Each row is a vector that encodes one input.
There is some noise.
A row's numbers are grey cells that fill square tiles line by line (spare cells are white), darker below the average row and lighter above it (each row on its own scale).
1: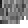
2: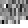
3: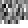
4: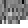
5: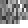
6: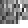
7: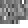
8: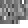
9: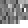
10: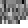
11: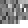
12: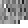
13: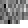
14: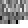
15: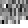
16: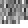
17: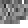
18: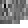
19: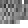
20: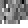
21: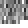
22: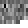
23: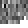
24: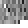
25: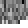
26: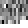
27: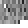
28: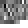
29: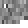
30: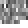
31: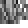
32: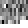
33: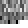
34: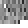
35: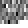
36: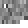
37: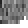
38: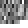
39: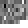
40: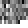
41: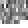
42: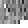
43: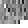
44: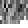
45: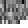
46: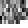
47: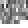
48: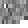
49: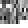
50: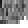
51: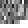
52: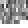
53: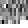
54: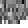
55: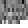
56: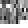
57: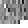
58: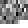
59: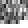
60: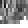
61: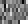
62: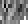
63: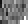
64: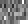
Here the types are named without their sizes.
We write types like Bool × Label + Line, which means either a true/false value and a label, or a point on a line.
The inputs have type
Label × (Tree + Unit).
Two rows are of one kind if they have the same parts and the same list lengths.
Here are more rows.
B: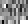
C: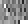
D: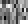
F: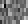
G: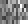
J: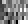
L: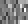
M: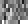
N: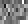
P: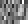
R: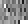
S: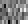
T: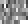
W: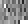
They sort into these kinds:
B, C, R, T, W
D, F, G, J, L, M, N, P, S

